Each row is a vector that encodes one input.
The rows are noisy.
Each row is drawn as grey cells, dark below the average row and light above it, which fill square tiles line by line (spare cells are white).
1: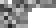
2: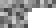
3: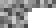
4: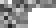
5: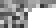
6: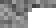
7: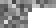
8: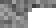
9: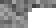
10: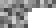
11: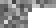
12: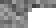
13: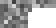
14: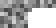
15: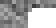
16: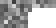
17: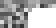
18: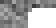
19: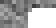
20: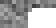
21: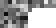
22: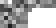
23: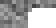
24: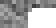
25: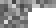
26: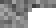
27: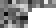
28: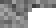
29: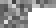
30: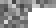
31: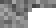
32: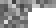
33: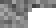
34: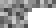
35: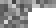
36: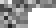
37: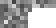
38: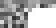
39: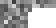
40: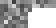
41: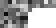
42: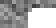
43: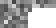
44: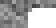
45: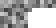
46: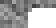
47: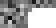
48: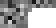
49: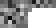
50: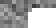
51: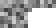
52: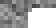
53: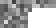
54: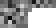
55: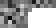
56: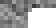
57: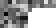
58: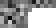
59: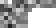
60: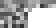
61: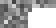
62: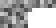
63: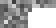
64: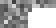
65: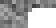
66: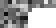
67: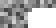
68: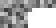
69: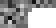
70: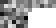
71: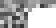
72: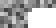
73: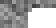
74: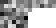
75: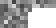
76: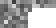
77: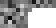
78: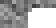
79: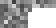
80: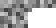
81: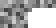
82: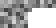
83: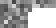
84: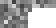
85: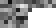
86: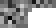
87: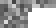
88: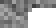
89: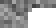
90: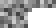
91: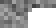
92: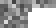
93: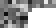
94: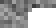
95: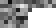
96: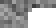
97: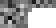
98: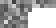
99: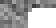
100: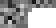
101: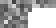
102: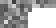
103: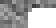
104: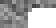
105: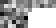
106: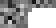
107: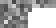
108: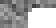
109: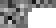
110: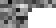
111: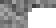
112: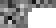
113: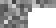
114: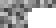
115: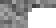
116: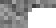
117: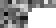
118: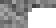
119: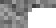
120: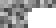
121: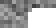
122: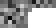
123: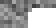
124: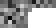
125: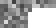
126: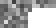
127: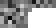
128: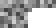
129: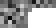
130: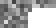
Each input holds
a point on a 9-point circle.
